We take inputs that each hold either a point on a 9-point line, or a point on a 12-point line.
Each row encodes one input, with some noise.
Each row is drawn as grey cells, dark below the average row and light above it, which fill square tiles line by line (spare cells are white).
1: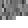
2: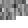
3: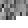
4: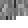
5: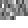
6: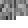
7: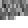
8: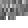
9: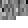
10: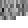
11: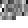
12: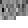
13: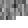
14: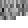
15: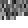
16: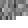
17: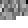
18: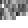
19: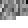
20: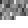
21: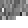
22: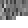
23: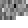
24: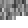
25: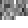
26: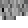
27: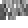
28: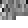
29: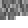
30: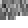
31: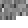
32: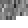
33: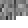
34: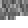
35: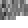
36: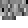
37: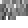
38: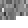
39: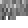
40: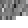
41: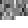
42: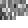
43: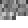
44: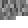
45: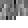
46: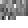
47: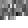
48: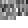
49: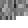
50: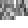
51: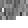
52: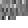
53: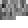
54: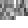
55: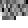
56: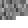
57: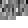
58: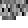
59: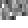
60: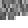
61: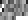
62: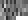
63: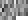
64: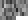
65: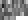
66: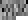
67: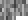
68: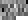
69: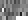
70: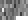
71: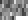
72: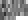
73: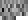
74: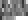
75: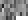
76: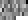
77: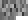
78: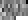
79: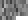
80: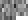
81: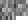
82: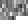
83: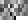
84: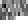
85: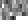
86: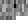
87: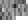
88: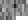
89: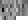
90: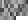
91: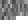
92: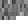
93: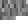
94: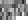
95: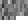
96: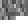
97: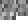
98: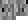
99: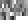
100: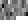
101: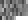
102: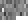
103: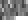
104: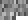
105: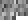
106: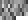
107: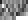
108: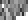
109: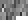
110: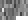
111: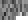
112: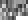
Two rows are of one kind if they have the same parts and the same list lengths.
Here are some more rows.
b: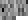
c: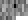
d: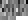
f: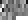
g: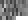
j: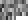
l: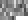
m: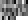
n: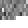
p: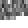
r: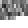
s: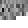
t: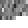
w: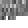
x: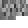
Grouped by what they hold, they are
b, d, f, l, s
c, g, j, m, n, p, r, t, w, x

